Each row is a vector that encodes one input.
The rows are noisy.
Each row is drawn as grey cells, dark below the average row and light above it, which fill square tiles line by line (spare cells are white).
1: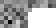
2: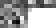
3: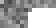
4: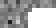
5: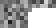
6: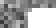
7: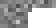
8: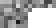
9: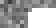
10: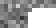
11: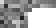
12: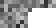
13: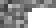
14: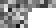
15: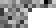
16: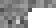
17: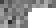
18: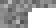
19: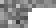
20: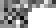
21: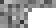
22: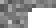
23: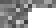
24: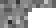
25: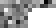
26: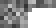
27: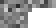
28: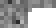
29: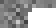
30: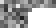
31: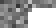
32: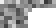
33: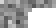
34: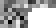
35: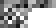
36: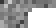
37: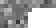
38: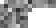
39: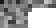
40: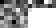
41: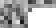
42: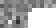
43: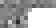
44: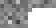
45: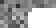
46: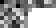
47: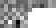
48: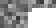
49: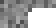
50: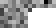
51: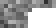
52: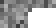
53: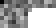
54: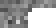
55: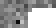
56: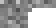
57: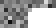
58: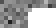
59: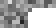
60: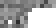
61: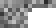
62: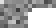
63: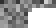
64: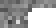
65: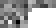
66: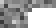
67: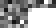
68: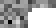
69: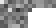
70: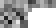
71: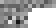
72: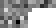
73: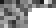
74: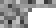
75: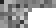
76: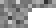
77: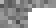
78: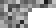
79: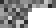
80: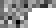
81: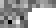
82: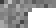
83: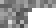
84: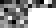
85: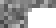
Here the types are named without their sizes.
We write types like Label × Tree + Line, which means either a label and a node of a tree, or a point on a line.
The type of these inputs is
Label × (Line + Tree).
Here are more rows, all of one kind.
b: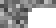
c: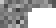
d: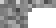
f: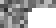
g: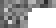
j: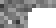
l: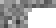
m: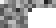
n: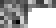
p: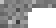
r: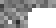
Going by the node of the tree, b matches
j and r.
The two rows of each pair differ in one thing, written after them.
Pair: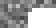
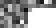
the node of the tree
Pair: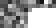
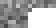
the label
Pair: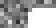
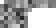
the label
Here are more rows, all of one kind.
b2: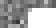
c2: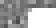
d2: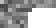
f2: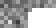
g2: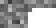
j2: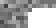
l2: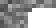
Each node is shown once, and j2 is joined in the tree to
l2.
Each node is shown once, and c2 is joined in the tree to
d2, g2 and l2.
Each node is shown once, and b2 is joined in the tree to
g2.
